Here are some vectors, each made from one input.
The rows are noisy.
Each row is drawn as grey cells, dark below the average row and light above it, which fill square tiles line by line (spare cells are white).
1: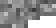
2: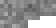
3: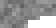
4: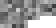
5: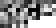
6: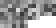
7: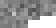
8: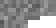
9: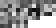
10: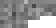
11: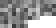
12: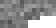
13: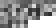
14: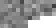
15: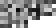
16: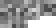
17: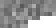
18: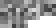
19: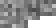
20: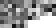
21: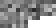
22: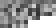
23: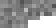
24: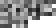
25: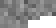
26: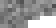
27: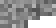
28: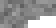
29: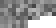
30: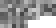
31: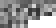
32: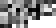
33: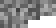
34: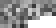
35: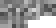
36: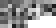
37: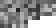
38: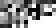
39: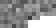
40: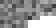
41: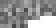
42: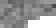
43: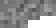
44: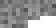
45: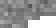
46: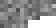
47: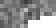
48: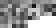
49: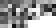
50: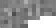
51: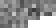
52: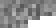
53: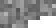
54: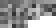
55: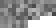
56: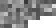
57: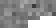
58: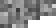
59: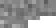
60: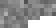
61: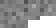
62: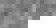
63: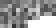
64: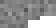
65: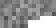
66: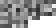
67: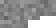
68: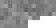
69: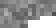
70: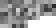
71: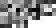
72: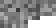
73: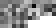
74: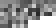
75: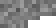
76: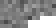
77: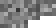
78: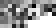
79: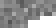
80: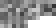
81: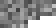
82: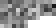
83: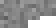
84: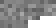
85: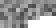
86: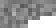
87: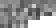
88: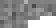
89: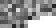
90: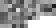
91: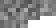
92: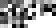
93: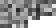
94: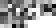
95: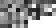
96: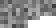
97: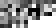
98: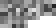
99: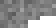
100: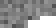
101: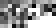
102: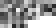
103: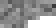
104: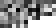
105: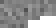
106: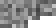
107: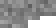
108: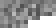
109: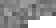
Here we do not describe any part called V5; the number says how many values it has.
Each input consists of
a point on a 6-point line, together with either three true/false values, or a value of V5.
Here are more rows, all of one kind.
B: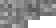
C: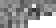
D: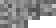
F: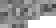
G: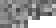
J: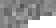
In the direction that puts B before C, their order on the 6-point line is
B, D, G, F, J, C.
